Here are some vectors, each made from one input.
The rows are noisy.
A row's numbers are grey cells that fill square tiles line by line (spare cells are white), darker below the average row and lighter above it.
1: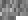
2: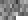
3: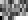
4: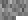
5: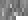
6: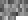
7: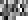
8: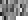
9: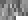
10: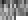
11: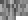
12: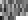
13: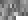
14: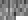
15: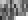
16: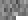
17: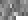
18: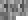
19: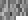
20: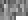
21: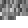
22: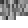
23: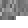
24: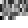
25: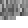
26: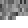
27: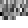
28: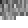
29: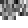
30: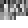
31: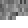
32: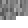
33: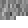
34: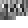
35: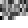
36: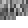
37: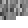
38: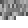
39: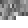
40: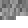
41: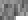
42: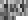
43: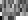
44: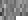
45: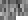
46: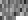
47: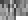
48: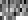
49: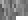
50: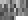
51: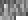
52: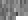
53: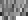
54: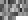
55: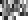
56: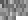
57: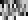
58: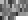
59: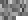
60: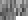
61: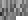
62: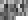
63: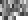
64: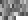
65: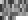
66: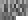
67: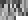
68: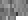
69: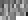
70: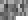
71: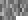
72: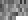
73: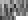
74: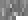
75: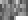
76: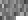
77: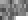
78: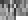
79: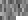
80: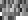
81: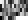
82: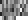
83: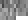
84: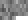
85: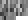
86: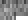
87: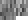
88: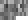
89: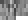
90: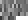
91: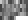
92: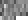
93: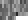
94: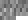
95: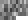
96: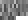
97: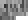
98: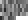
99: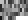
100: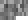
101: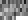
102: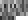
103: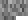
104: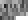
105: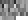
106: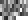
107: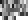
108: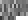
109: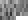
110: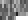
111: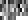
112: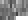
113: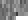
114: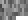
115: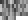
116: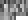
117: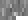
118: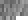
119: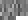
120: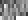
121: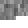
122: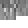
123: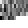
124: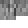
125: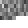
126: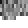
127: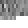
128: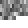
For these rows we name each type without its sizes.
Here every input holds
either a label, or a point on a line.
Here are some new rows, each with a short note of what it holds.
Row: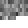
a label
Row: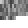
a label
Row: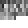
a label
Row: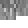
a point on a line
